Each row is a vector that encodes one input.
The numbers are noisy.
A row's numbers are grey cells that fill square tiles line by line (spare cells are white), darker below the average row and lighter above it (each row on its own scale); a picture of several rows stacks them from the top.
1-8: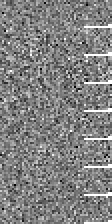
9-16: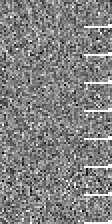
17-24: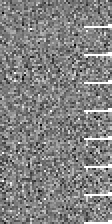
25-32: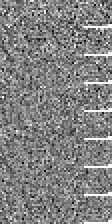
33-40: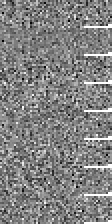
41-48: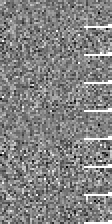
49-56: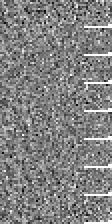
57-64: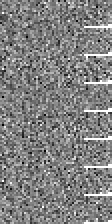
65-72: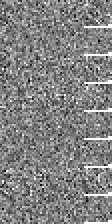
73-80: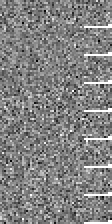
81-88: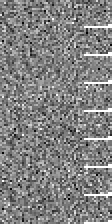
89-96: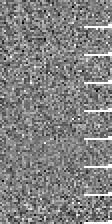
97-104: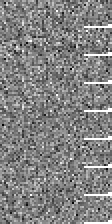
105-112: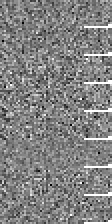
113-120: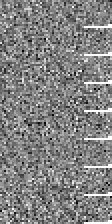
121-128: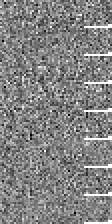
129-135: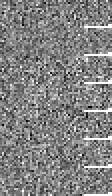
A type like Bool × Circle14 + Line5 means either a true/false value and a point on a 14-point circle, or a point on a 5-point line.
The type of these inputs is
List2(Line9).
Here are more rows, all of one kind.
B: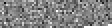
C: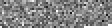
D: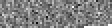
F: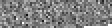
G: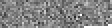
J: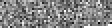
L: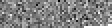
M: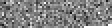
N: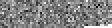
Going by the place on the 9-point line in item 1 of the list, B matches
C and J.
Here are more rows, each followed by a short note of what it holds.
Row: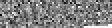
a list of two items
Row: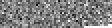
a list of two items
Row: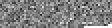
the empty list
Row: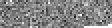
a list of two items
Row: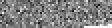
a list of two items
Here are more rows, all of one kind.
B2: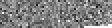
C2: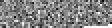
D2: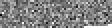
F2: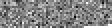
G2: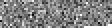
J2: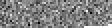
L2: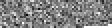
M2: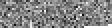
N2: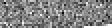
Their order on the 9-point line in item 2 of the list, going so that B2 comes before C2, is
D2, B2, C2, G2, M2, F2, N2, L2, J2.
